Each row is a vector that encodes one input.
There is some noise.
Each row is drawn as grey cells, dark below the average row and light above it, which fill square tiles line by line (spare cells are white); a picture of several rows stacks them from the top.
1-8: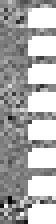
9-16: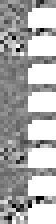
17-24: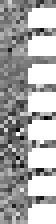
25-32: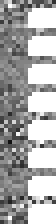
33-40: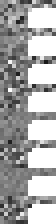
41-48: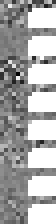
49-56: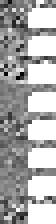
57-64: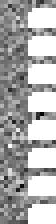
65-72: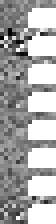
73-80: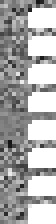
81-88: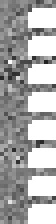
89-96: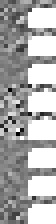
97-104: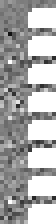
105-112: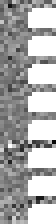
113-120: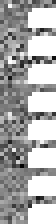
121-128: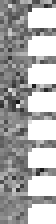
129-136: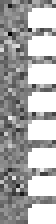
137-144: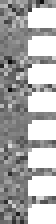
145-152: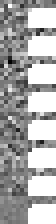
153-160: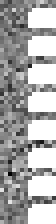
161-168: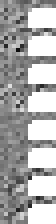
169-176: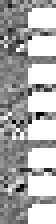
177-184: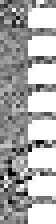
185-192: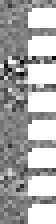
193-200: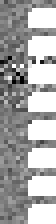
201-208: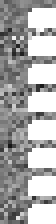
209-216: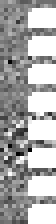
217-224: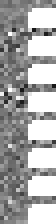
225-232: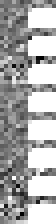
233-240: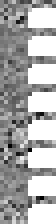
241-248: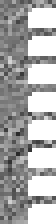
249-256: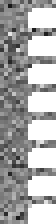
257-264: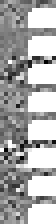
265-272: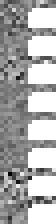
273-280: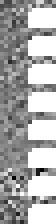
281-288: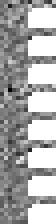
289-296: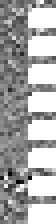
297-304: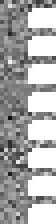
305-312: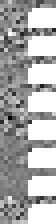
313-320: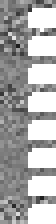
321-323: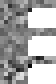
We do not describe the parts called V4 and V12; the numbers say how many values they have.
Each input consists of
a value of V12, together with either one of 7 labels and a value of V4, or three true/false values.
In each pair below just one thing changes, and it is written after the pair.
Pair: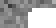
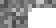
the label
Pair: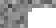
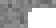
the value of V12
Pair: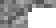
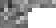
the value of V4
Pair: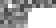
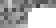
the value of V4
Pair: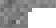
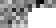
the value of V12
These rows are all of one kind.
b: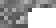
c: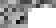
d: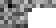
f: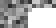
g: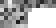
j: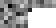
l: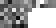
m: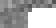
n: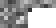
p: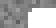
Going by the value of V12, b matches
d, j, l and m.
